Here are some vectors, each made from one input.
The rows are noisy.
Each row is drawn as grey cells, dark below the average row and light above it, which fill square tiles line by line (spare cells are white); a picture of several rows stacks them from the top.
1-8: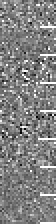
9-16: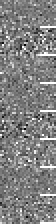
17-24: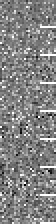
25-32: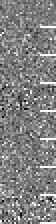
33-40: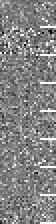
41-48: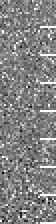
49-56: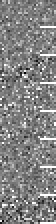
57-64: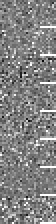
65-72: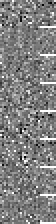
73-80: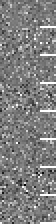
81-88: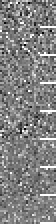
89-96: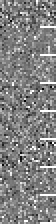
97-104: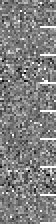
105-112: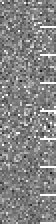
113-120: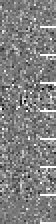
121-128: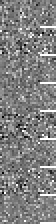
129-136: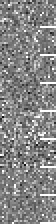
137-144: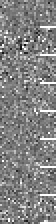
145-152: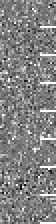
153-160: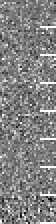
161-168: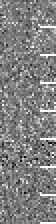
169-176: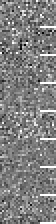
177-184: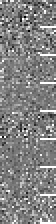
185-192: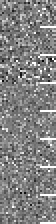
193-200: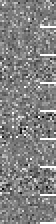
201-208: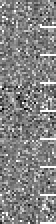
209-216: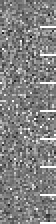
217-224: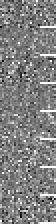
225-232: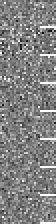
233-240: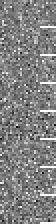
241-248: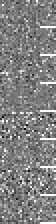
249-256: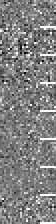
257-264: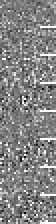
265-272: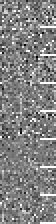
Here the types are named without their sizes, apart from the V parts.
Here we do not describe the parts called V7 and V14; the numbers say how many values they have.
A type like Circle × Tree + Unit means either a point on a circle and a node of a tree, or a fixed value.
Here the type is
Label × (Line + V14) + V7.
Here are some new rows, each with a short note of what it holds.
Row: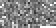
a label and a point on a line
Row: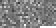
a label and a point on a line
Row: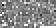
a label and a point on a line
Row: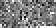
a value of V7
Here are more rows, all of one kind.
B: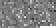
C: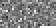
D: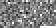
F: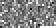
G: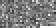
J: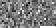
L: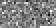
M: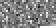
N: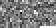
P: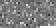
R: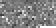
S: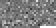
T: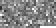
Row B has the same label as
M and T.
